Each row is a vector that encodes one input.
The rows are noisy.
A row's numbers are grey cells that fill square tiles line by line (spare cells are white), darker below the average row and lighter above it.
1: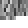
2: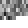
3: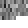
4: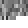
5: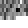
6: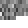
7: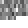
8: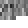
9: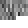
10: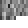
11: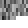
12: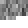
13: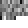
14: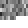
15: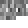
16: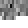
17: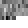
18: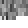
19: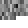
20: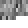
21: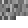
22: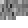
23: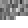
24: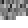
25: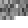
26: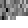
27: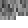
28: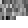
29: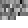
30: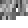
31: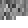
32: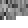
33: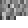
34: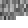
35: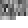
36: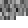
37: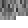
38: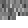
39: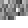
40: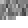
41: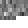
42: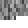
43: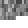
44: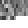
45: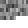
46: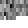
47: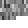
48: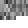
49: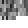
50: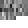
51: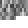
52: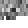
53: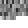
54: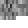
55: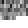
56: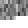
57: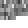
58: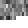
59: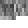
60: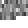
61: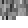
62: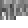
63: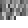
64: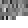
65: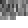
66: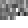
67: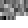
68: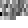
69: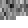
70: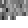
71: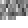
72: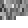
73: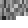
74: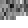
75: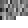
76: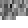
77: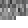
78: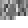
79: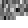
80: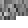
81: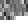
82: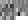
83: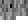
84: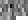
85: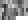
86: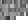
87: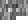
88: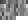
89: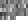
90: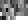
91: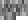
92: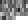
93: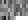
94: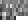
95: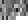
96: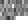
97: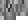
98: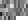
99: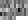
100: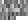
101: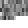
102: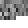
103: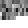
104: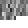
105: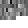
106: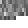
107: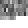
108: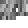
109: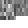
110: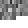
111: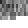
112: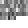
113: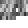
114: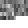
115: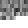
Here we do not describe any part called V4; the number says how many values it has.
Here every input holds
one of 12 labels, together with either a node of a 12-node tree, or a value of V4.
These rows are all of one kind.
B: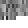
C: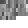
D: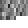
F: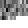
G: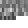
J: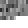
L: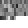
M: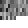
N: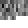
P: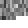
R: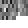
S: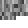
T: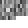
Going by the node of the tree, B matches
C, F, J and M.
